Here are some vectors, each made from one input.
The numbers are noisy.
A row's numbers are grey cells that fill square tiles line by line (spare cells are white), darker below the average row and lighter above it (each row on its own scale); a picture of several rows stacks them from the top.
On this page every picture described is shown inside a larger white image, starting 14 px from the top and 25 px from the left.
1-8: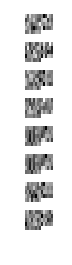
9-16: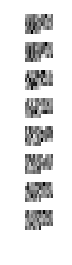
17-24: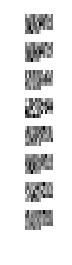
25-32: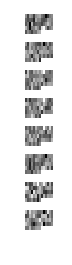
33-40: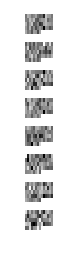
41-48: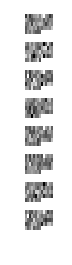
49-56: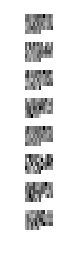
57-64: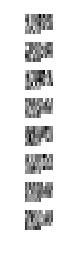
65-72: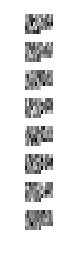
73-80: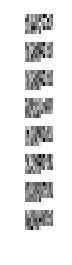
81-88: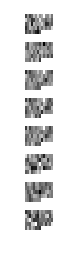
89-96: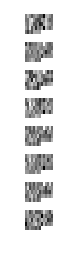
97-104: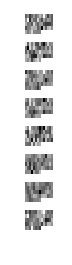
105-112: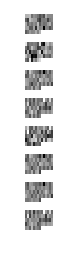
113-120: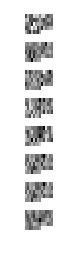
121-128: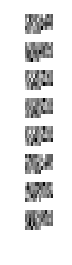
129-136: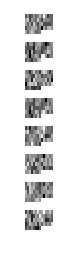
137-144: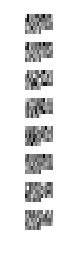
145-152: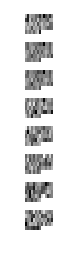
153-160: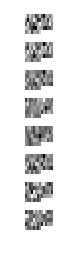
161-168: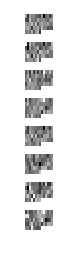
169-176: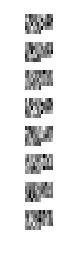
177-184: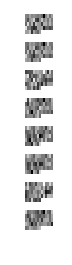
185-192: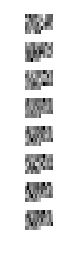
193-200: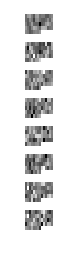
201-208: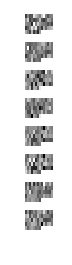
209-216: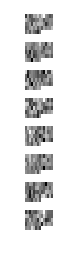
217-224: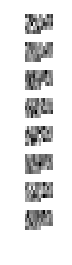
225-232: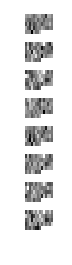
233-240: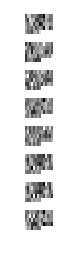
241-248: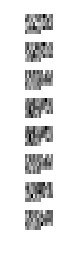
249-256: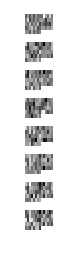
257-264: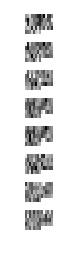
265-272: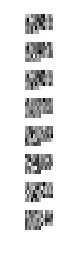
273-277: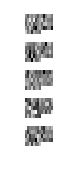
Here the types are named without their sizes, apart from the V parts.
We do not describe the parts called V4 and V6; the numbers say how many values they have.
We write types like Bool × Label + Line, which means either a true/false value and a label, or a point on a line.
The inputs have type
Line × List(V4) + List(Bool × (Line + V6)).
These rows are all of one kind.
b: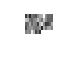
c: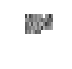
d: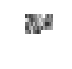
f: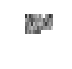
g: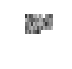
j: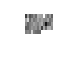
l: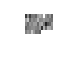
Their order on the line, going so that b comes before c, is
f, g, d, j, l, b, c.
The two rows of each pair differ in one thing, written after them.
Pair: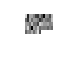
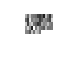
the true/false value in item 1 of the list
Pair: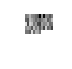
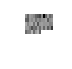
the true/false value in item 1 of the list
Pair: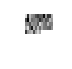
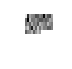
the value of V6 in item 2 of the list
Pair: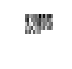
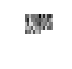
the value of V6 in item 2 of the list
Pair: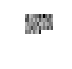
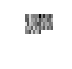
the true/false value in item 1 of the list
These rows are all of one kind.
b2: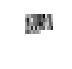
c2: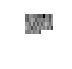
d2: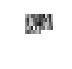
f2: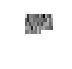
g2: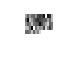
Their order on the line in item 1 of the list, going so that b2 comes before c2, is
b2, c2, d2, f2, g2.
